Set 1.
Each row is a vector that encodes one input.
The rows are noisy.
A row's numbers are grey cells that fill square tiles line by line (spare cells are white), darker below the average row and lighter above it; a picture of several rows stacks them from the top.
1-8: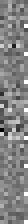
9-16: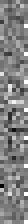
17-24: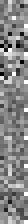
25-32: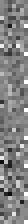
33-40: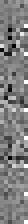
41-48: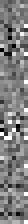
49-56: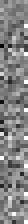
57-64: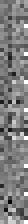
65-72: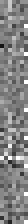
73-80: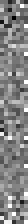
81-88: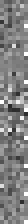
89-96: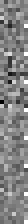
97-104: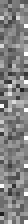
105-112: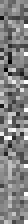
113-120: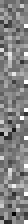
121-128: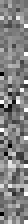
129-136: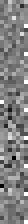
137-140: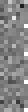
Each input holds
either a fixed value, or four true/false values.
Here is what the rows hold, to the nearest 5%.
About 5% of them hold a fixed value. The rest hold four true/false values.
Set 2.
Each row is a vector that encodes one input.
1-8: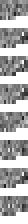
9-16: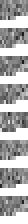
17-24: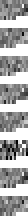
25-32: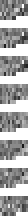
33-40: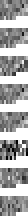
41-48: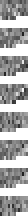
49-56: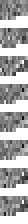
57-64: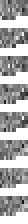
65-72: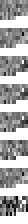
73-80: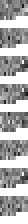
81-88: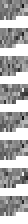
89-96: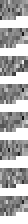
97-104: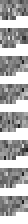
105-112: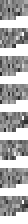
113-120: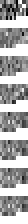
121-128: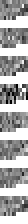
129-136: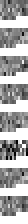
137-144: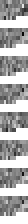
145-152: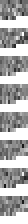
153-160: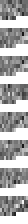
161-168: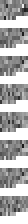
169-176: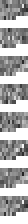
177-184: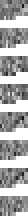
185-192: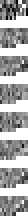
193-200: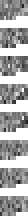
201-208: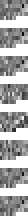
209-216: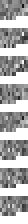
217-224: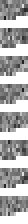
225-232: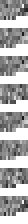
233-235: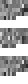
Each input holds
either a fixed value, or three true/false values.
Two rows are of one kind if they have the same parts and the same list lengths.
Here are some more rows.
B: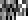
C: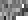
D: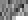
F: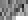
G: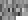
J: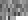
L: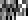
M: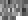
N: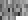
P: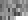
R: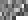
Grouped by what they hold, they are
B, L
C, D, F, G, J, M, N, P, R

